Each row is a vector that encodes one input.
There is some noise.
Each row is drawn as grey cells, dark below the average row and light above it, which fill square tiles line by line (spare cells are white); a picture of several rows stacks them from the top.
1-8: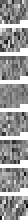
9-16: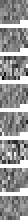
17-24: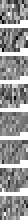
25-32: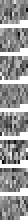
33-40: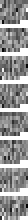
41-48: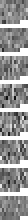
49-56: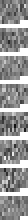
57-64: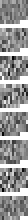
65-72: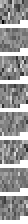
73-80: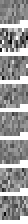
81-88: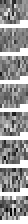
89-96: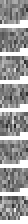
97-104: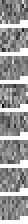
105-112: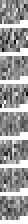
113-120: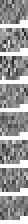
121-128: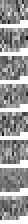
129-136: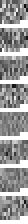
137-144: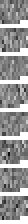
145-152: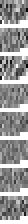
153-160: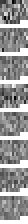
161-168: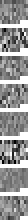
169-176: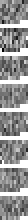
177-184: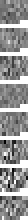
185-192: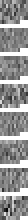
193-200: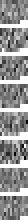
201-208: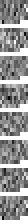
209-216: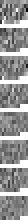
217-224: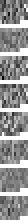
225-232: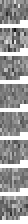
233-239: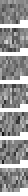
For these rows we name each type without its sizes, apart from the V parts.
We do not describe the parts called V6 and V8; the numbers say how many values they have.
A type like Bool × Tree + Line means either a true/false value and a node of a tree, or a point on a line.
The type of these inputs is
(Bool × Circle + V8) × V6.
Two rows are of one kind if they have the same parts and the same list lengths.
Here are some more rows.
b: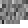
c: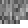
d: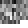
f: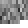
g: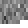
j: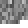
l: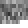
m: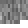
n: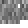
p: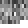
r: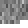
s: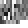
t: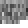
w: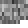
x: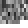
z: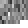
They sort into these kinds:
b, c, f, j, l, p, t, x
d, g, m, n, r, s, w, z

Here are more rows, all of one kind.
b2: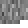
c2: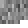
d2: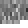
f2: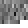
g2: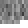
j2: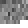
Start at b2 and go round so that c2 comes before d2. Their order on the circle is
b2, c2, g2, d2, j2, f2.
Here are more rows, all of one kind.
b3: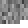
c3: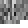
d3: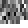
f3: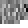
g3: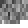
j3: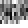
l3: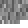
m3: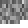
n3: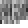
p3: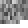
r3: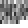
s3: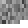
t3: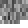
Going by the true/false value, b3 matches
c3, g3, m3 and n3.
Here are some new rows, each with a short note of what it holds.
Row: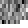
a value of V6 and a value of V8
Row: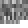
a value of V6 and a value of V8
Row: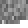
a value of V6 and a value of V8
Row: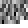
a point on a circle, a true/false value and a value of V6
